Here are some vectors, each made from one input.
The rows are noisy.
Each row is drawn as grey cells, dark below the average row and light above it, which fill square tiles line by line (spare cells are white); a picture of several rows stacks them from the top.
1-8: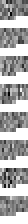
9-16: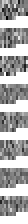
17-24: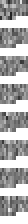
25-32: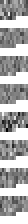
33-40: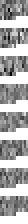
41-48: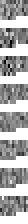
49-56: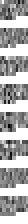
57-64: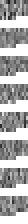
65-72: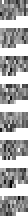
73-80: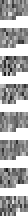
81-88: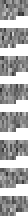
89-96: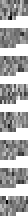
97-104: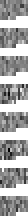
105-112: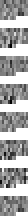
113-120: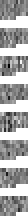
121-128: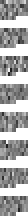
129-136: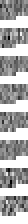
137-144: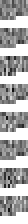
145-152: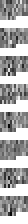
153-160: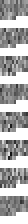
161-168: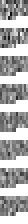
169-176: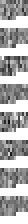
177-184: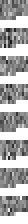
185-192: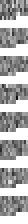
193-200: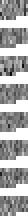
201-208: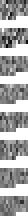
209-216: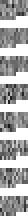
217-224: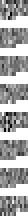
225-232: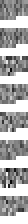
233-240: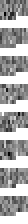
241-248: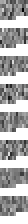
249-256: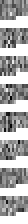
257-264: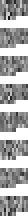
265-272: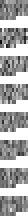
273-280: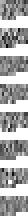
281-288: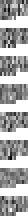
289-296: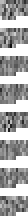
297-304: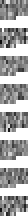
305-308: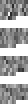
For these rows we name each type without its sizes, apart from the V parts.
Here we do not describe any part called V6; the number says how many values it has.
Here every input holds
either a node of a tree, or three true/false values and a value of V6, or a list of points on a circle.
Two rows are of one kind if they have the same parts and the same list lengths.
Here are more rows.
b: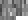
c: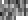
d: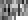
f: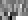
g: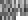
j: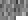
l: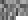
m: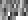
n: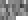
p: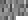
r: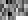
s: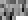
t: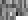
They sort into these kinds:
b, t
c, d
f, m, r, s
g
j, n
l, p

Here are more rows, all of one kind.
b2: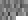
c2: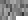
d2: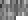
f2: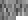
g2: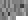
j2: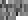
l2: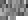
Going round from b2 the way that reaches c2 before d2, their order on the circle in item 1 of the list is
b2, g2, c2, l2, d2, f2, j2.
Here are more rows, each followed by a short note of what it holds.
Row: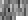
a node of a tree
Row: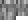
a list of three items
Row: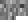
a list of two items
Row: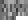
a list of two items
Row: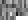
a list of one item
